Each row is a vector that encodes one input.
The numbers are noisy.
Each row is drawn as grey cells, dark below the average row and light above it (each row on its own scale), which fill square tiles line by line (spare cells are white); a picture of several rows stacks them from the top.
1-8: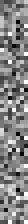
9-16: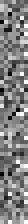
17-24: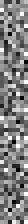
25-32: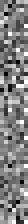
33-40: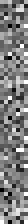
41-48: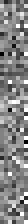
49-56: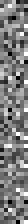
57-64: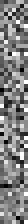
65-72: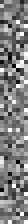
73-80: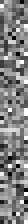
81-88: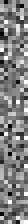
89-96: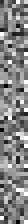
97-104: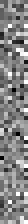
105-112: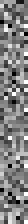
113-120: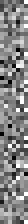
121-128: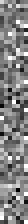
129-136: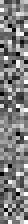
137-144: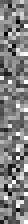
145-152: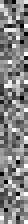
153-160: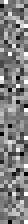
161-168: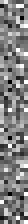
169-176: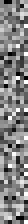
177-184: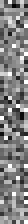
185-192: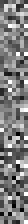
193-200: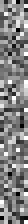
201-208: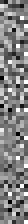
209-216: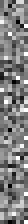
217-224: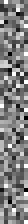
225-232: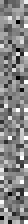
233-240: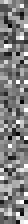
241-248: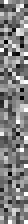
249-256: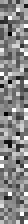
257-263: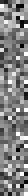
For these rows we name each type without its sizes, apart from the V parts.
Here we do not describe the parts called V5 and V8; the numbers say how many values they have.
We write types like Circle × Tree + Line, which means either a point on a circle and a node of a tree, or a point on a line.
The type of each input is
Label × (Label + Line) + V5 × V8.
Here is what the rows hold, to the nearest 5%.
About 80% of them hold a label, together with either a label, or a point on a line. The rest hold a value of V5 and a value of V8.
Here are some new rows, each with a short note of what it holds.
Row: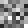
a label and a point on a line
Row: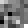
a value of V5 and a value of V8
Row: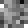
a value of V5 and a value of V8
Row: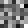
a label and a point on a line
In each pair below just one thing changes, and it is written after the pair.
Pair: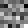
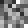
the label
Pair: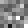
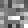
the place on the line
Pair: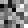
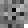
the label
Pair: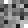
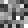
the label
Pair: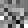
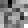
the label
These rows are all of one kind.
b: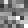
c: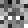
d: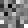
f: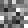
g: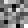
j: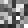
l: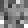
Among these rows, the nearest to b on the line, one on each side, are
c and j.
